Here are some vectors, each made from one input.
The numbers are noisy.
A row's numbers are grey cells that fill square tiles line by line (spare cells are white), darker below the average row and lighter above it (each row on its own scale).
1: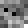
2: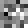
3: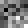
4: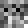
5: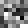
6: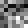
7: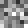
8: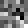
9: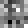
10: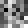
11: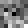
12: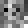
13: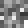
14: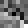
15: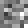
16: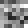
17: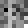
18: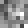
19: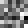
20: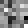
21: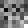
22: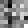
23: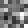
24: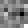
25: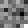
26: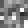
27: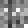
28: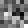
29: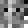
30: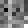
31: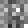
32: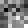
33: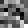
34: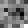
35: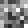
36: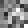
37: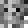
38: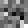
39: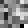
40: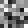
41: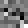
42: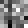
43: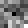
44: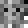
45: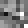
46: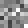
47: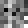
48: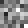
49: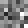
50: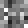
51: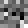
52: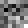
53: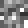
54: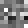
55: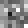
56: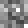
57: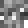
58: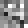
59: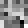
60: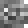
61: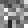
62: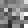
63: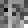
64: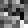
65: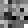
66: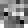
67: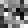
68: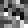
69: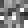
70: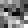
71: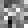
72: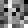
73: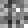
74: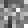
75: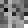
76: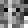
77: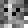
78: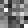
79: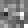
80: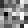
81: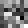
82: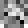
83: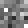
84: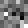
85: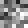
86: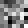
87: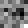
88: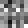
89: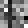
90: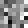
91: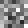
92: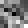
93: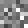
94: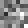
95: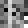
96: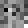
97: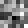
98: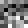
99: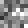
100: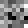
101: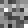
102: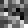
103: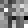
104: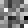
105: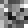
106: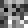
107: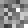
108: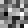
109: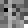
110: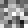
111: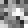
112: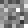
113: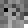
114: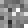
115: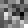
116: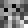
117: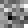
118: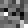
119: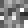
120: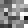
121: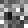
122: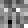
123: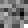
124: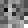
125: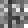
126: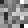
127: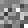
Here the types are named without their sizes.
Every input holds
a list of points on a line.
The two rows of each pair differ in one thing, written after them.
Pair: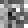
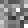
the place on the line in item 2 of the list
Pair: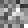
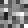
the place on the line in item 2 of the list
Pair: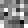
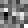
the place on the line in item 1 of the list
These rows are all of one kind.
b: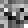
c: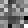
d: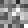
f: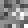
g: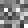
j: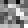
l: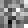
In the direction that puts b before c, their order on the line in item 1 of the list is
b, c, l, g, f, d, j.
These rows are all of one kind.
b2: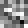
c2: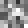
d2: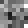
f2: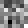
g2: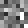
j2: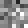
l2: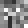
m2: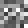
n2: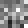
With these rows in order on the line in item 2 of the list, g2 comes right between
b2 and d2.
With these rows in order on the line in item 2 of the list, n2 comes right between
b2 and m2.
